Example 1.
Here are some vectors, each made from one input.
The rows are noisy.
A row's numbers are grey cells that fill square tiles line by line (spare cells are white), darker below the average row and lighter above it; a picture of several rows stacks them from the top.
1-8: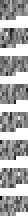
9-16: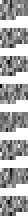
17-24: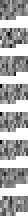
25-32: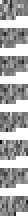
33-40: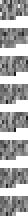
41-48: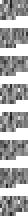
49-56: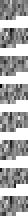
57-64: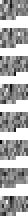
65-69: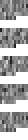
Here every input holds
either a point on a 7-point line, or a point on an 8-point line.
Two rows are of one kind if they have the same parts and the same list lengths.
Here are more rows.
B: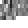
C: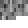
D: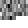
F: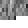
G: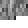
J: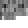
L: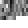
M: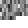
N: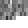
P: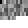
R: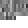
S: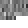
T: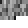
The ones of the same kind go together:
B, D, L, M
C, F, G, J, N, P, R, S, T

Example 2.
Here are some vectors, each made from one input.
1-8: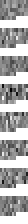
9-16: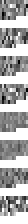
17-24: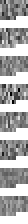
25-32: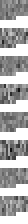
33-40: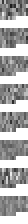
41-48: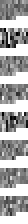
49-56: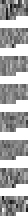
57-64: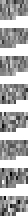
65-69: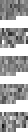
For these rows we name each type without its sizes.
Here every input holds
either a node of a tree, or three true/false values.
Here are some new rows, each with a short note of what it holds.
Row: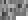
a node of a tree
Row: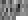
a node of a tree
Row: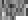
three true/false values
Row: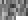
three true/false values
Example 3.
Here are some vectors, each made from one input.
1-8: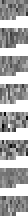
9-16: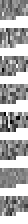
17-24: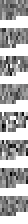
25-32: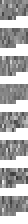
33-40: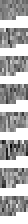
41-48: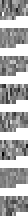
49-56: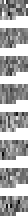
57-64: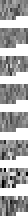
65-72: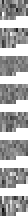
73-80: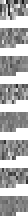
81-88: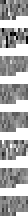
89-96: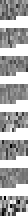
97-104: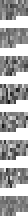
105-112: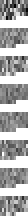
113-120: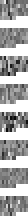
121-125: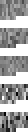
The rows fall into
3 kinds.
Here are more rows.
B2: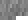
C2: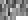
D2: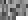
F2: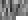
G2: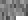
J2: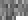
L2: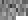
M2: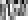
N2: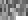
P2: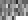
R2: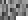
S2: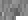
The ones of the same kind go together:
B2, D2, F2, J2, M2, R2, S2
C2
G2, L2, N2, P2

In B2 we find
three true/false values.
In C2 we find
a fixed value.
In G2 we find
a node of a 10-node tree.
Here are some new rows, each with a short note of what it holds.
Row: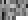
a node of a 10-node tree
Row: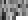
a fixed value
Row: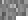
three true/false values
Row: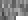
a fixed value
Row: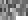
a node of a 10-node tree
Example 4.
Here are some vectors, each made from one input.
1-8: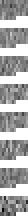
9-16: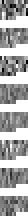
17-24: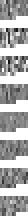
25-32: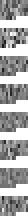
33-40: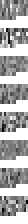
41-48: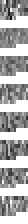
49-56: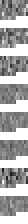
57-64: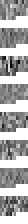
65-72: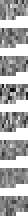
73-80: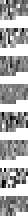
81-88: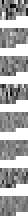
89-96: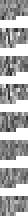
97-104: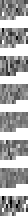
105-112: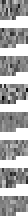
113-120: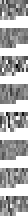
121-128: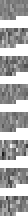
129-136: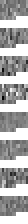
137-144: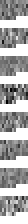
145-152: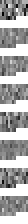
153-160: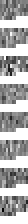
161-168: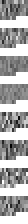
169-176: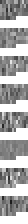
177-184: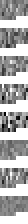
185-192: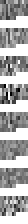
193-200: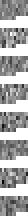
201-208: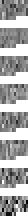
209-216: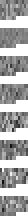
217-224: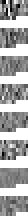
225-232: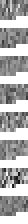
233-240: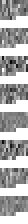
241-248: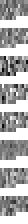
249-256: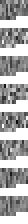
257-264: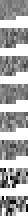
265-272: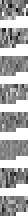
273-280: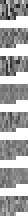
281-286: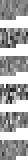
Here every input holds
either a fixed value, or a node of a 10-node tree and three true/false values.
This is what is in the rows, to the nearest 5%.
A few of them hold a fixed value. The rest hold a node of a 10-node tree and three true/false values.
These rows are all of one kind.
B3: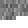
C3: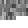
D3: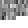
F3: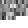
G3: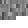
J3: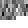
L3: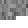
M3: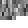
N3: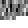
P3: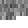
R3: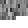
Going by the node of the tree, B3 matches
F3, G3, M3 and R3.
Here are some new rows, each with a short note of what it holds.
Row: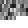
a fixed value
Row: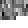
a fixed value
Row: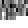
a node of a 10-node tree and three true/false values
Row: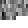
a fixed value
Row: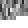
a fixed value
